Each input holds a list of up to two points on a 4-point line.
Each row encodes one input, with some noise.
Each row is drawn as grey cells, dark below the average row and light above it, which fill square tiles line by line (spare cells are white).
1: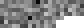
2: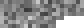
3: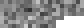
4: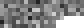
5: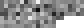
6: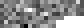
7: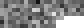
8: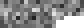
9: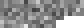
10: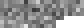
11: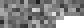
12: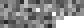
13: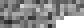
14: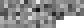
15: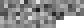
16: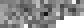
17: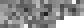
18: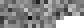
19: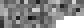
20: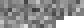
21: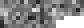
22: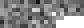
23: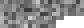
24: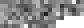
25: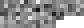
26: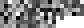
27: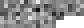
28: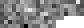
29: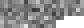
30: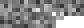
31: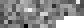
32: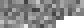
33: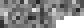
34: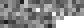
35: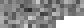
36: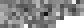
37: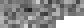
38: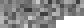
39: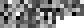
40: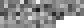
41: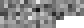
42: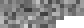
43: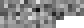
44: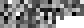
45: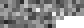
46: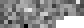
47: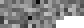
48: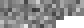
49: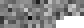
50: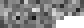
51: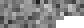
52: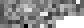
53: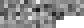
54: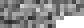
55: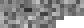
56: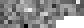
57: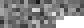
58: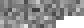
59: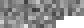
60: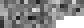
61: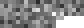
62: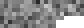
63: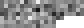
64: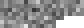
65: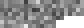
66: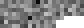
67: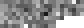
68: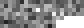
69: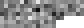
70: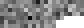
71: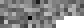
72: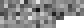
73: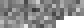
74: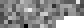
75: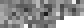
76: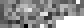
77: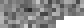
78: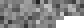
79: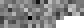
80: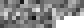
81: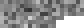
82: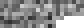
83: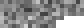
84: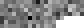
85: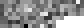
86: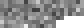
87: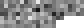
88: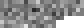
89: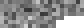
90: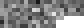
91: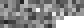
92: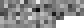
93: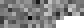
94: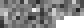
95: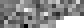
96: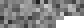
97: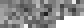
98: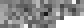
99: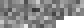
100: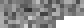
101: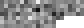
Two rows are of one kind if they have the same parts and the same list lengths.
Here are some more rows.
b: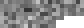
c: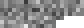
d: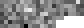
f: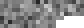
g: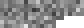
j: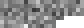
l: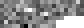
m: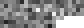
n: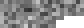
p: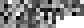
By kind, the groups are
b, c, g, j, n
d, f, l, m
p

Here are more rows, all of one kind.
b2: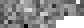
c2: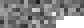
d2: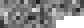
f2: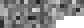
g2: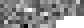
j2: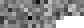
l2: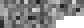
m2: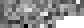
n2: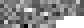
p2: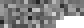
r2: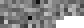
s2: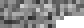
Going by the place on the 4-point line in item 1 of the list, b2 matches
g2, m2 and n2.
